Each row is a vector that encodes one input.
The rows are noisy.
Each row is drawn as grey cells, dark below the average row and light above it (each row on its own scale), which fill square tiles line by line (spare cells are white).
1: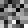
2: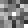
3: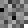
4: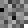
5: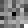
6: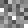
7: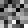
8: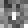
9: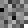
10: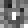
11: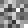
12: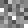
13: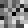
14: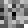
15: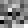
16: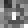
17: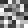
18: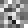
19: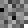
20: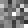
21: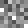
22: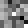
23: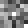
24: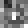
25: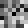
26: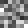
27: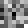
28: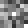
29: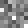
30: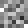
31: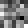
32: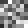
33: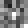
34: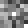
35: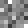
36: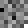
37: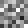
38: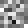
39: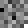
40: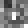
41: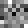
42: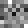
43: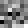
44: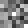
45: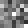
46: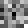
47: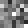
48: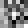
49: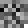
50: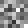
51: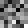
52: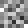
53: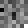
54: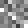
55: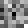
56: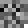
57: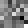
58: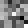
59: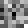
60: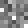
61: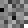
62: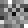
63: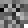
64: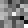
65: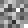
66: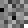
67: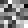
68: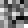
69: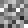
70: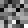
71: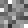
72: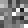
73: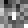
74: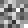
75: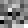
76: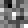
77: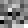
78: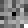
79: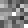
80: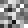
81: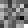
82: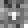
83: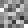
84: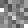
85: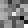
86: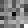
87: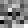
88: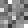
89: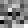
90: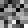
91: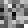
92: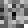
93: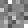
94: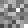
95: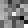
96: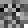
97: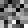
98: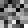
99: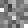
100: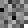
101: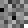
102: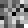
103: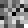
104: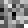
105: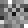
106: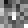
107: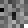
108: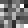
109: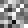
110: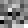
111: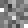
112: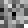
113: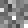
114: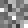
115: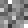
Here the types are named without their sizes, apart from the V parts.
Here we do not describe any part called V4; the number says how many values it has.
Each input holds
a list of items, each a true/false value and a value of V4.
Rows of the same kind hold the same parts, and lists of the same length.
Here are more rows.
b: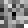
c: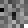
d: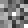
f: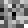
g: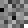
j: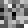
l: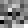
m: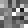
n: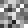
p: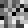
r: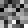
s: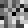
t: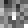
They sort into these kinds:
b, c, f, g, j, p, r, s
d, m, n, t
l

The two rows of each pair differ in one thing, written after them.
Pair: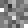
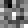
the true/false value in item 1 of the list
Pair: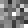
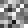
the true/false value in item 1 of the list
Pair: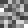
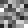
the true/false value in item 2 of the list
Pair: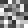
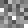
the value of V4 in item 1 of the list
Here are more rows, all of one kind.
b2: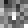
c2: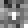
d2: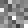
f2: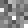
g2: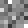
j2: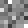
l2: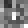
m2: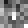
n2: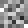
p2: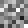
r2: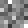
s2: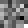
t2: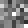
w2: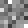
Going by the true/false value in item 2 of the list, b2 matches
c2, d2, m2 and n2.
